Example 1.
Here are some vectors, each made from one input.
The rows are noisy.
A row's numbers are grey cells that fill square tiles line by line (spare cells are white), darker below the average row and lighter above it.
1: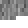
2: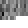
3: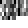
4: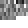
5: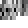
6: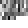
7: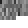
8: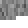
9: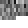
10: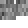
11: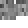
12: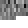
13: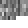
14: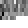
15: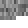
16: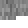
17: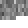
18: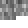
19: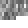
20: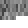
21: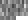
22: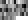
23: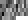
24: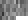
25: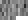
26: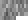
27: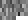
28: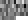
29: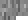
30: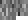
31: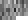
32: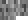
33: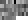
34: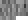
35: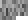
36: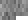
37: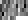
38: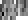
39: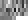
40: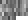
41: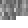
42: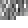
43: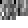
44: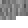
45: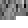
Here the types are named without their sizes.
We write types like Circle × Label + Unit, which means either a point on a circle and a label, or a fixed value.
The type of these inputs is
Line + Tree.
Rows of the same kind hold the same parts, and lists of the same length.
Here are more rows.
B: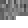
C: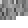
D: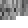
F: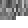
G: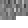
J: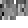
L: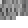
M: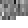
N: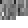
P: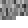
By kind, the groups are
B, D, N
C, F, G, J, L, M, P

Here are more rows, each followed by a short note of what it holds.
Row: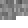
a point on a line
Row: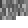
a node of a tree
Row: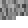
a point on a line
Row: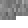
a point on a line
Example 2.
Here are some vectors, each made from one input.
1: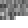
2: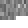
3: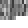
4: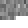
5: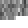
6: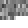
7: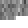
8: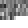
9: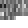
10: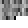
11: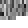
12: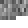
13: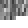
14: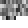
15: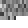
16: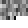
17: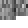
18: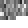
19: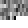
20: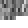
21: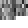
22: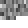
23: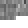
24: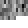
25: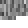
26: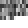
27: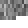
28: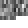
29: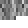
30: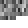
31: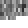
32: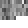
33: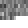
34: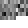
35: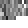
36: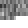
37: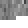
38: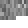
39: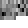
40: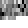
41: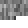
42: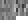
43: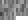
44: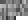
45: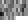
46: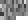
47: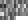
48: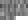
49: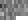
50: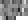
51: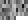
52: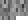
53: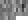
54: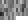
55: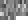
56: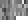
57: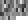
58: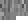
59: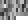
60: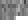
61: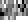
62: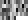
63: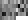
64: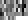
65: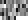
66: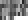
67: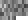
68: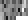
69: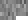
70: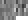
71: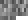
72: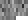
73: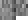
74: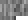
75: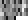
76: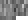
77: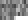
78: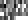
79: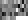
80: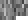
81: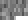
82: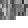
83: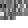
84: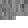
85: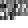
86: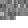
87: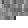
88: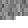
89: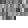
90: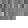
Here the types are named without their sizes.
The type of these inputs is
Circle + Tree + Unit.
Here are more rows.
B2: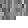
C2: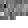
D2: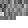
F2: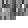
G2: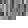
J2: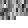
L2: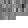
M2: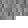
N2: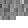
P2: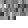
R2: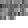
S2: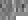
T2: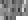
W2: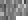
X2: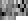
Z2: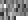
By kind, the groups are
B2, C2, D2, J2, L2, M2, N2, R2, S2, W2
F2, G2, P2, T2, Z2
X2

